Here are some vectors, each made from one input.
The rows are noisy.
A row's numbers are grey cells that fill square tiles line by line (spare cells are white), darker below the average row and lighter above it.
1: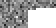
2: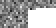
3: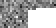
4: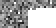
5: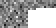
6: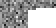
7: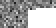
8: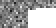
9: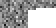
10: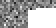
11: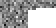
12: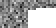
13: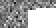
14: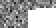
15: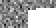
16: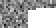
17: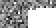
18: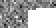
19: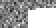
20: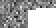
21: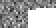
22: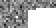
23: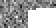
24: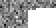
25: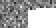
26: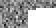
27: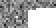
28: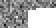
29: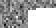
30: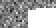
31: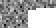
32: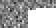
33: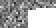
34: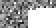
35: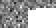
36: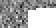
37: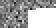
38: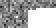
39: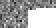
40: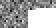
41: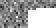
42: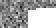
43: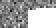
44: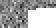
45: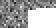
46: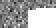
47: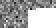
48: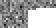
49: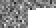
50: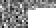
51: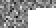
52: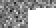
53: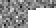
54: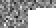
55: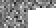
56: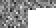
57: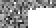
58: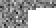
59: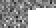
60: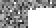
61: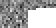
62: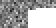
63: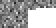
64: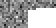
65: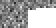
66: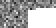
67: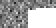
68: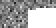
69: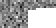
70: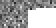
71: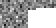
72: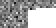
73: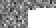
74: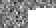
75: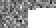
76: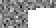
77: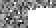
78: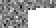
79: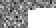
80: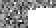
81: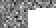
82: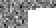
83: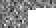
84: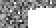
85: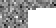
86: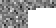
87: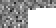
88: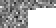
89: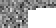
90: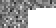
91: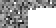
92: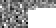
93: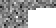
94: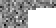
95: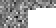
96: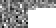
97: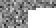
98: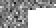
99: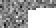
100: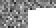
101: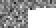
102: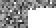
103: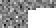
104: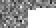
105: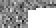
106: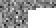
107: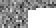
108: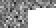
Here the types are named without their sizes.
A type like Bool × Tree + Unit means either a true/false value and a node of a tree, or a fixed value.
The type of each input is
Bool × (Tree + Unit).
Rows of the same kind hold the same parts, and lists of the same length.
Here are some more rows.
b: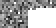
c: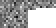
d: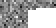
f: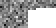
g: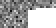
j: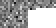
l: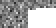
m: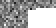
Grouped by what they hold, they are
b
c, d, f, g, j, l, m

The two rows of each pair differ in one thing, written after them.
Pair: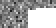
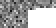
the node of the tree
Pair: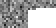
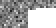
the true/false value
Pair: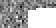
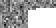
the node of the tree
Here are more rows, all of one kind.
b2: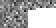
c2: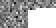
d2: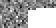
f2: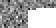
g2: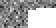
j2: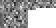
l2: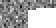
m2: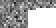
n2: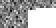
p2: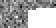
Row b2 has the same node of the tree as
d2, f2, j2 and m2.
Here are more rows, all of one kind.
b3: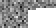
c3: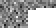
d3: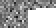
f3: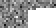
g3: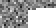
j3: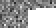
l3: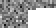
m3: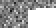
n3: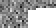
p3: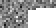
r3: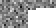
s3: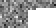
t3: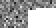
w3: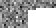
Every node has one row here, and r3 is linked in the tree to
d3.
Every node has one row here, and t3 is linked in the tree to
b3, j3 and n3.
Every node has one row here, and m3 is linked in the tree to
f3.
